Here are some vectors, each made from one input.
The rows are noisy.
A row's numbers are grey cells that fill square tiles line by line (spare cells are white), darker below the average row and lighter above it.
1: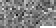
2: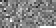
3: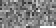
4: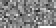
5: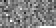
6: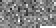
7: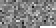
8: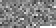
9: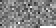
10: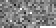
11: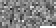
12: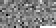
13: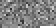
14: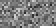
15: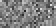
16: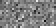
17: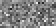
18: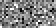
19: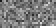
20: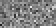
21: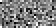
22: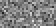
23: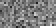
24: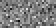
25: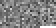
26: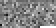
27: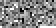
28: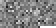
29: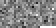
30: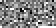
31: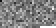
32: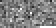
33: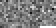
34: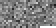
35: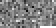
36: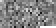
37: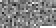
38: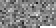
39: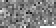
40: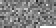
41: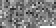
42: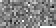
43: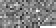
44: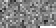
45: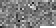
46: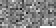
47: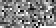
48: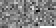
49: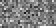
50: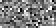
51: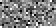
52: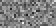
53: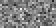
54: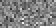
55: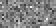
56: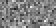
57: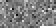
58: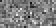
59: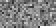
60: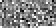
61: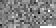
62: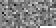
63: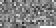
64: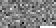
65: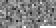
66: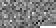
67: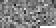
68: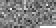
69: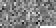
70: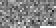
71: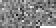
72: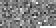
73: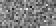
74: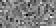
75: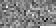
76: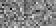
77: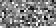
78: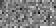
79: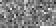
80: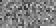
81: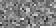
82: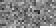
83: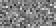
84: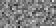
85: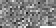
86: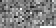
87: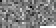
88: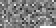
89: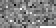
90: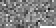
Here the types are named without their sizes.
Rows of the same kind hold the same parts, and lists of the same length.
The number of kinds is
2.
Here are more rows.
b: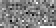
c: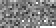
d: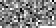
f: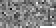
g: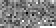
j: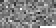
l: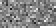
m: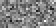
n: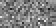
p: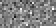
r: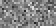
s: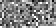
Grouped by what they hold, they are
b, c, f, g, j, l, m, n, p, r
d, s

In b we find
two labels and four true/false values.
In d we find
three labels.
